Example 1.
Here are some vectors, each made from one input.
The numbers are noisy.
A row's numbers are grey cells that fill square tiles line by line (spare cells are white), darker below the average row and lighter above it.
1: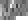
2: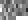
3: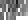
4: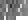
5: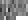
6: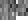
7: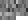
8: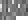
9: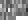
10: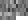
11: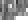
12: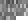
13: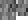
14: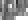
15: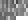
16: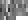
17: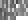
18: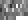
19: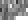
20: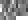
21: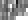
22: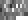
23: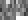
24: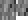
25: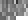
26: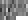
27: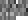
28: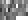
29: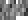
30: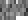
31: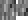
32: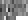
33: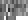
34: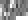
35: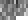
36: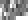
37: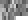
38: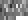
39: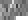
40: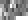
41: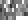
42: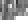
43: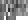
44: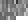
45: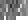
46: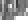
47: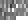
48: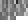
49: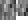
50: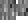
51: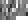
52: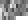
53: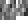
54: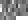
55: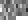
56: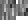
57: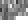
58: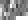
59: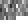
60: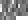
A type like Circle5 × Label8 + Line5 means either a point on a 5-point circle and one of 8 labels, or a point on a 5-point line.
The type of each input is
Bool × Bool × Bool.
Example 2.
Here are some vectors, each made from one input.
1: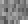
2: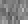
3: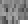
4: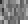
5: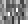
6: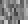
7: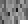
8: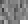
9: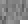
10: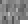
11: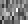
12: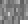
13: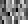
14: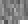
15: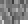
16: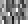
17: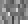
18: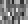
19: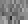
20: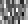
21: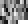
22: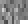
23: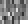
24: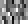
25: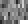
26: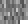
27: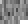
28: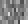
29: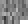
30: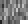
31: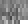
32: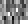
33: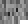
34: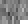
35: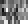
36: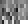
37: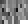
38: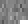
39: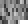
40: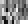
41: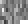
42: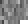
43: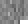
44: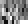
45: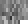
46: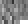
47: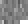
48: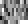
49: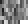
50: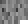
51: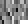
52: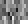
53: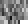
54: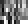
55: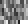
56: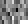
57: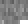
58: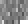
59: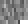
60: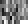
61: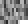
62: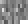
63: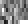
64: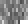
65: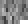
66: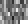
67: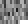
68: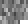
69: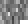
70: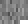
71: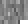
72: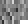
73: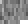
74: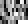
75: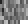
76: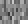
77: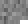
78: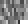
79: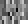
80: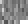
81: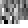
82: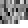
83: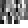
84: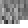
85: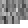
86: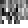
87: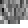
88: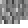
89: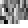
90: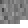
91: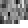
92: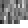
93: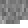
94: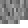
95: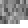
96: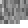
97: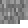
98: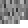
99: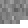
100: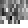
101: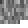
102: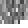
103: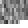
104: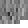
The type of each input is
Bool × Bool × Bool × Bool × Bool + Unit.
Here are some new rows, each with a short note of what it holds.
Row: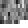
a fixed value
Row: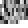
five true/false values
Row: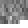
five true/false values
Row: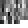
a fixed value
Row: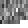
a fixed value
